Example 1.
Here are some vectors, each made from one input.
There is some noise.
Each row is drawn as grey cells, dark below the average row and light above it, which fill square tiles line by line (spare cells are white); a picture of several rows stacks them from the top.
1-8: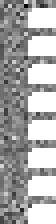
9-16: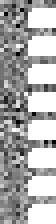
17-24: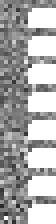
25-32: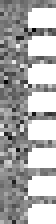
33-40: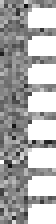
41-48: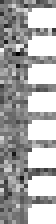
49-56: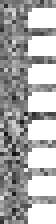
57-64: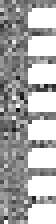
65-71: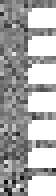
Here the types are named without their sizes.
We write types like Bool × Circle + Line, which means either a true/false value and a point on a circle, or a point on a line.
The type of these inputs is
Bool × Bool × Bool × Bool + Label.
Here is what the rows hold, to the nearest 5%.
About 20% of them hold a label. The rest hold four true/false values.
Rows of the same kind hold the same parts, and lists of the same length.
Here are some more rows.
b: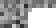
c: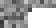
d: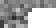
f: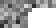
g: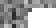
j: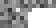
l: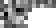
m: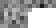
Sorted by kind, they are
b, c, d, f, g, j, m
l

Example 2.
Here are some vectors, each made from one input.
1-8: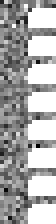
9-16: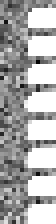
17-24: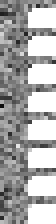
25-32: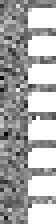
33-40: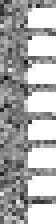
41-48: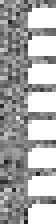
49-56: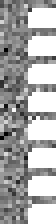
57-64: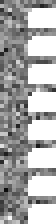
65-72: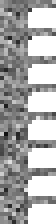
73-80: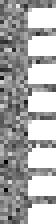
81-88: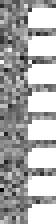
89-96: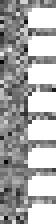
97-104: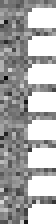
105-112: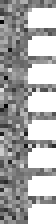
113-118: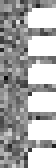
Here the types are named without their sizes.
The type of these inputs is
Bool × Bool × Bool + Line.
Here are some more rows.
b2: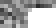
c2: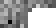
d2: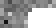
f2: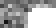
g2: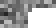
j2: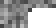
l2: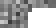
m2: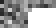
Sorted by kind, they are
b2, g2, m2
c2, d2, f2, j2, l2

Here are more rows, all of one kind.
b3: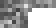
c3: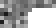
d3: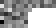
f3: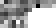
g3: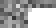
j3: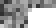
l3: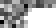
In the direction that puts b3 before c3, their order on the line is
b3, f3, c3, d3, l3, j3, g3.
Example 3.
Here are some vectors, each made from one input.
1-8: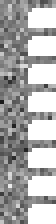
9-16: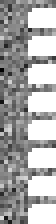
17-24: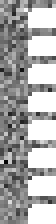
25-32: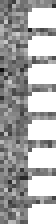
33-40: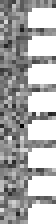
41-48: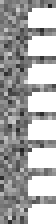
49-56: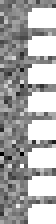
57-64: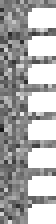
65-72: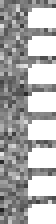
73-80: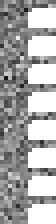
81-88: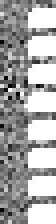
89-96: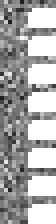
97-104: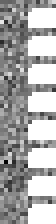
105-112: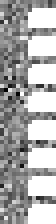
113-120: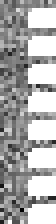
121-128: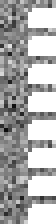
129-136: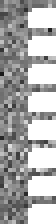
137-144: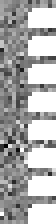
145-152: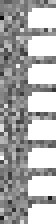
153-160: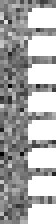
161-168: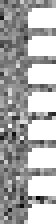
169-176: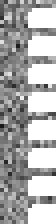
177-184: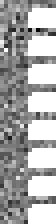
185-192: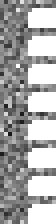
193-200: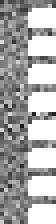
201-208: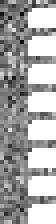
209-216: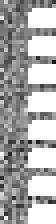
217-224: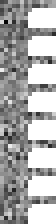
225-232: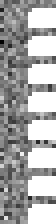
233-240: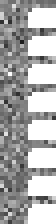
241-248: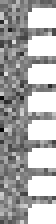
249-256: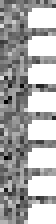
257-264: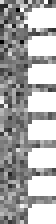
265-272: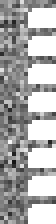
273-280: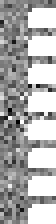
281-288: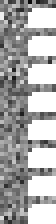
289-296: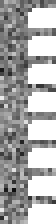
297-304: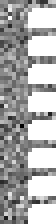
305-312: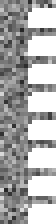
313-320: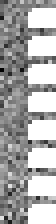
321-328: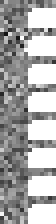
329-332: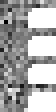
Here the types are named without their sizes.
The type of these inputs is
List(Line).
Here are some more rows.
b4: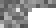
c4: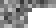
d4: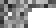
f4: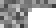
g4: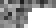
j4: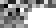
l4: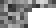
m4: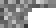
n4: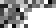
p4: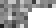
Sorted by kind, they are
b4, d4, f4, l4, m4
c4, g4, p4
j4, n4

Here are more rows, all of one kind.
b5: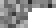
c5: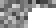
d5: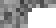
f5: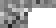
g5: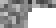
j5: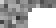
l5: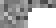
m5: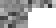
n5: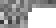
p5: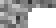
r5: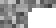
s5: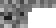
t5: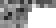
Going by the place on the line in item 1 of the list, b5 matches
g5, j5, p5 and r5.
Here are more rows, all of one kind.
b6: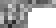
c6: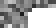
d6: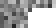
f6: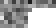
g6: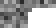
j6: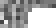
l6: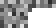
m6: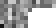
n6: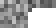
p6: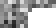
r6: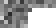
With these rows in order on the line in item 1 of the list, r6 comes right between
c6 and f6.
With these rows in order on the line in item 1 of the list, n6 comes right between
d6 and l6.
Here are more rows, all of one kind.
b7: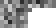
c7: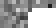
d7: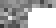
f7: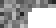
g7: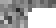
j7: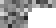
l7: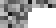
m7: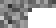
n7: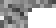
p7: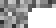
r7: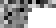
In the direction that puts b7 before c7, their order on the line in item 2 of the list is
f7, p7, b7, g7, n7, m7, d7, c7, j7, r7, l7.
